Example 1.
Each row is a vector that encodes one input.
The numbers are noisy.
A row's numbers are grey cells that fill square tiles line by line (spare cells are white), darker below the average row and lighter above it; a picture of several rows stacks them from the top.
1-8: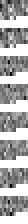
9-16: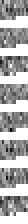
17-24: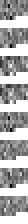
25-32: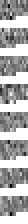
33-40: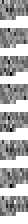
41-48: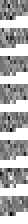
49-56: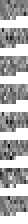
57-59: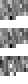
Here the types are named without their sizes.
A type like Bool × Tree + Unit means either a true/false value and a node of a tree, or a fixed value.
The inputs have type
Line.
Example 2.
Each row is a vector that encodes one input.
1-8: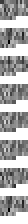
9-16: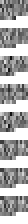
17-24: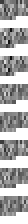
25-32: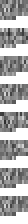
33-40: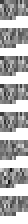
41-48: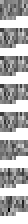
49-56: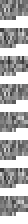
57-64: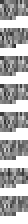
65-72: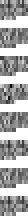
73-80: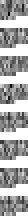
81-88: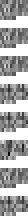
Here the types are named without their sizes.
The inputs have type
Line.
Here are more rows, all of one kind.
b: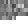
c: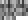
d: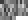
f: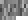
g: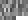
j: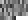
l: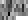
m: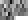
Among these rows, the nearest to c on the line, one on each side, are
j and l.
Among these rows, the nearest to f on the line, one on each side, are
b and g.
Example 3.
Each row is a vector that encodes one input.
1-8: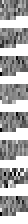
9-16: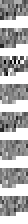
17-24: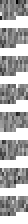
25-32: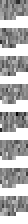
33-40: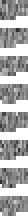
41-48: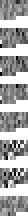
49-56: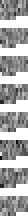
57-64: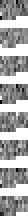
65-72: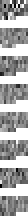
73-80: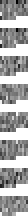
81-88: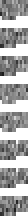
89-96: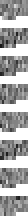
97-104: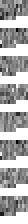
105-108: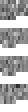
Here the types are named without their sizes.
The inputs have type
Tree + Unit.
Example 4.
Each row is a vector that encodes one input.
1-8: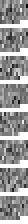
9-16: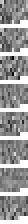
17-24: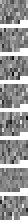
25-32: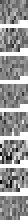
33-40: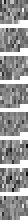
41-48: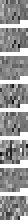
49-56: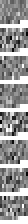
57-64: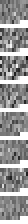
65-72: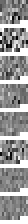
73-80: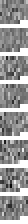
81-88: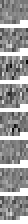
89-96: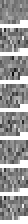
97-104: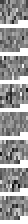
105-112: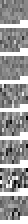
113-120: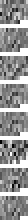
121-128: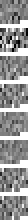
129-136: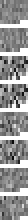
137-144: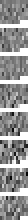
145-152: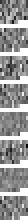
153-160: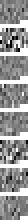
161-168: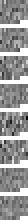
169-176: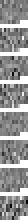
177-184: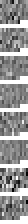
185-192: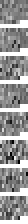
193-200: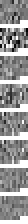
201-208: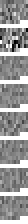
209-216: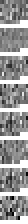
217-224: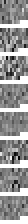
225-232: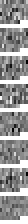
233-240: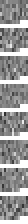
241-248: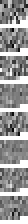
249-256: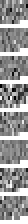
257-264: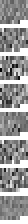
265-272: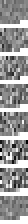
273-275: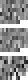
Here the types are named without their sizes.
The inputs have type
Tree + Unit.
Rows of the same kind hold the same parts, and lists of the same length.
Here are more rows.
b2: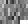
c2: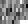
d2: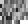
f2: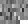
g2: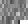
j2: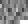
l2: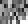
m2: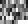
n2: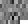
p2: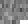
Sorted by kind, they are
b2, c2, d2, f2, g2, j2, m2, n2, p2
l2

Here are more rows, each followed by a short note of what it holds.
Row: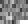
a node of a tree
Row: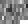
a node of a tree
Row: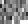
a node of a tree
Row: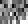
a fixed value
